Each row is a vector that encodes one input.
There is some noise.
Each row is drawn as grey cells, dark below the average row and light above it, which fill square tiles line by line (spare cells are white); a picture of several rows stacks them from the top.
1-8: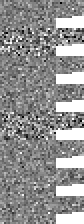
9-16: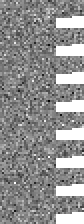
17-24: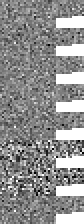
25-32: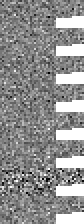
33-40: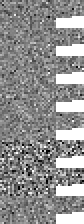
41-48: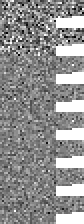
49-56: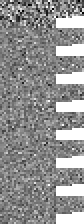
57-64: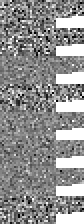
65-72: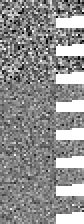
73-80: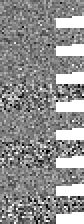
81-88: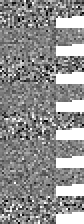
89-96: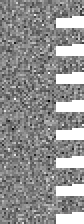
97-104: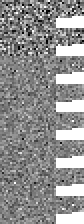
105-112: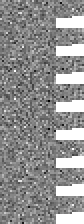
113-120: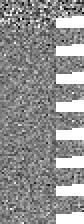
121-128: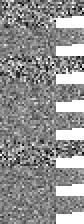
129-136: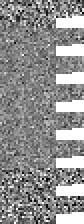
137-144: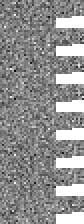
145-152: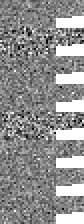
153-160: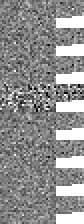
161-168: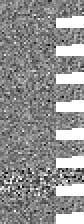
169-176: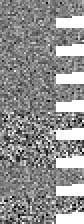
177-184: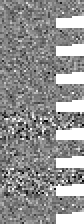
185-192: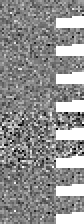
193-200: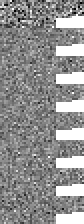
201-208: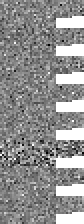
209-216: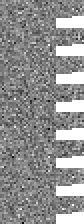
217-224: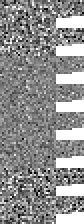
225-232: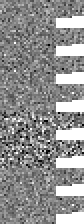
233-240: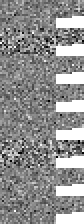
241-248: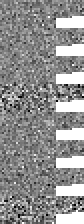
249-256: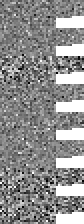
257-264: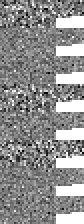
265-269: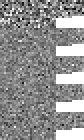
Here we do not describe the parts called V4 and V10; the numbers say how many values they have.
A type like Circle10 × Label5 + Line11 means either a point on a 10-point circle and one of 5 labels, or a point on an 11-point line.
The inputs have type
Circle9 × List2(Circle6) × V4 + V10.
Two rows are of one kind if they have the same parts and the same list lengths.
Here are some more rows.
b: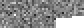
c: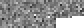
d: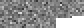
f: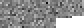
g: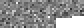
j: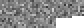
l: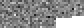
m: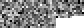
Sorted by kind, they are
b, l
c, g, j
d, f
m

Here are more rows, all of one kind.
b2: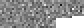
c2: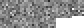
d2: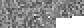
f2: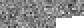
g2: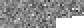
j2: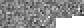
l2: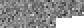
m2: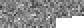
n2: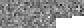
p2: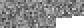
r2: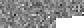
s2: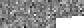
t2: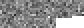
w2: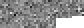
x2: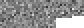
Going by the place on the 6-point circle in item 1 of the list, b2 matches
c2, g2, l2 and x2.
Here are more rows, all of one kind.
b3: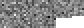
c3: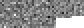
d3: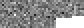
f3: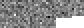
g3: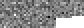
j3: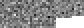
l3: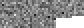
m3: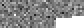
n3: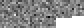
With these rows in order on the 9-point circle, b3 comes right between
g3 and l3.
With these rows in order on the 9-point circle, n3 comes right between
f3 and j3.
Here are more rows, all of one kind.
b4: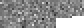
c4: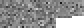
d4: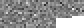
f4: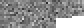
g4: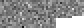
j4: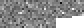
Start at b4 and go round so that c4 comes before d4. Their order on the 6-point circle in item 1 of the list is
b4, f4, c4, g4, j4, d4.
